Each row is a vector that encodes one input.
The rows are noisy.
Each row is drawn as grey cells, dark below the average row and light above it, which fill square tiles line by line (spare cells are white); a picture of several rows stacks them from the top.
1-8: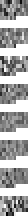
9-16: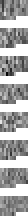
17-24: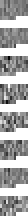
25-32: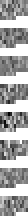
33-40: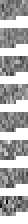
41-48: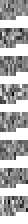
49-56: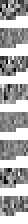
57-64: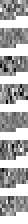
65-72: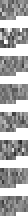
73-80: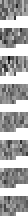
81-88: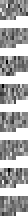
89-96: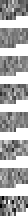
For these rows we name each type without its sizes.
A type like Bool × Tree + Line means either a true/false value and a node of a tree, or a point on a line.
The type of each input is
(Bool × Bool × Bool + Line) × Line.
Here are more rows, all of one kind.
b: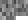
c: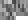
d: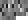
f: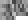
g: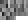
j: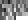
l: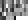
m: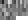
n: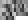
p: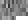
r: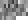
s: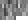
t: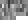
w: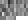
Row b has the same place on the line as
c, f, m and p.
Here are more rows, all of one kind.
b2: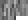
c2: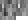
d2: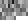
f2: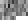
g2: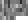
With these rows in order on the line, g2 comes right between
d2 and f2.
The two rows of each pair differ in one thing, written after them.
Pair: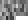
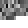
one of the three true/false values
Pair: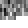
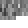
the place on the line
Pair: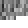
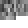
one of the three true/false values
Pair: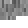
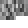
one of the three true/false values
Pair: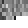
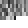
one of the three true/false values
